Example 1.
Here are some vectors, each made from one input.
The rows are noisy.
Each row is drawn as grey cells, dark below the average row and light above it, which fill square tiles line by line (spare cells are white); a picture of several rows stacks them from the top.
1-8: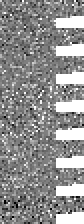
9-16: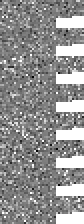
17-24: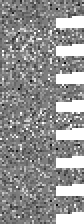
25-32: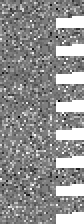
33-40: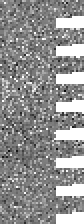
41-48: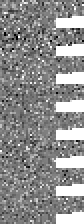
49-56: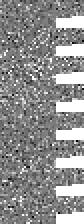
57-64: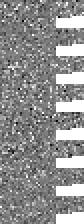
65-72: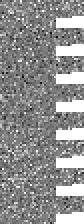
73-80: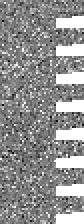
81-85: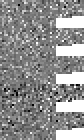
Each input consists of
a list of up to two points on a 7-point line.
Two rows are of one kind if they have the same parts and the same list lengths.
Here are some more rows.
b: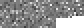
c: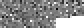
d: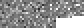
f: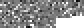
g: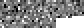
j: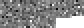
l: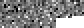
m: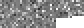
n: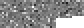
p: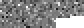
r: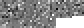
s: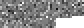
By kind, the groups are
b, d, m, n
c, f, j, p, r, s
g, l

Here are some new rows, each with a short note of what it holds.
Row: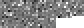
a list of one item
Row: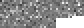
a list of two items
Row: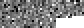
the empty list
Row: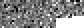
the empty list
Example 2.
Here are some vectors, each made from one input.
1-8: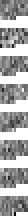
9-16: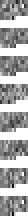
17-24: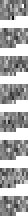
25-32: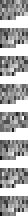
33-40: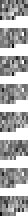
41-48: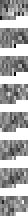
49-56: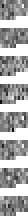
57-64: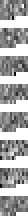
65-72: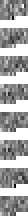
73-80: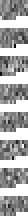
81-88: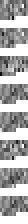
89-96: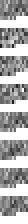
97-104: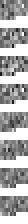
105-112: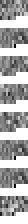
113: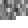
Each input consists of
either a point on a 6-point circle, or one of 7 labels.
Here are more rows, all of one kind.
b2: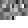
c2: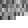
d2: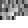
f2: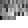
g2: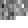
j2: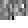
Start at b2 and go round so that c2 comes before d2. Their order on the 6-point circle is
b2, j2, g2, c2, f2, d2.
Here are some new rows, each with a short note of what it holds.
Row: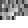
a point on a 6-point circle
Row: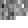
a point on a 6-point circle
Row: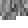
one of 7 labels
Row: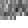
one of 7 labels
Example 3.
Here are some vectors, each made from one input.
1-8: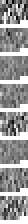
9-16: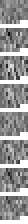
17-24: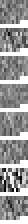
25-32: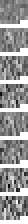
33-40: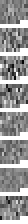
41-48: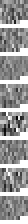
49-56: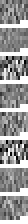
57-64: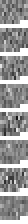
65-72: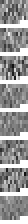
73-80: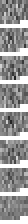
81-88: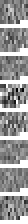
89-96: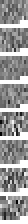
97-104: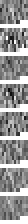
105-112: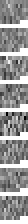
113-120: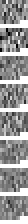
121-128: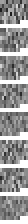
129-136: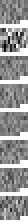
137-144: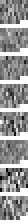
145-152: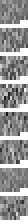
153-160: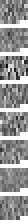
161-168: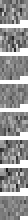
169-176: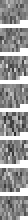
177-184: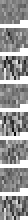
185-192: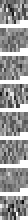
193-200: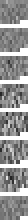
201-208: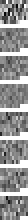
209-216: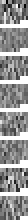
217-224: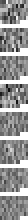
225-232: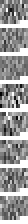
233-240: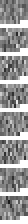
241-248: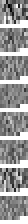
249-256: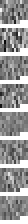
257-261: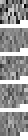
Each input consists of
either a point on an 11-point circle, or four true/false values.
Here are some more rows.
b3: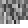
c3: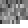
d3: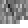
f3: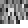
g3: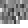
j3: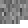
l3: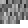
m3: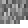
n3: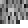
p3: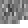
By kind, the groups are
b3, f3, g3, l3, m3, n3
c3, d3, j3, p3

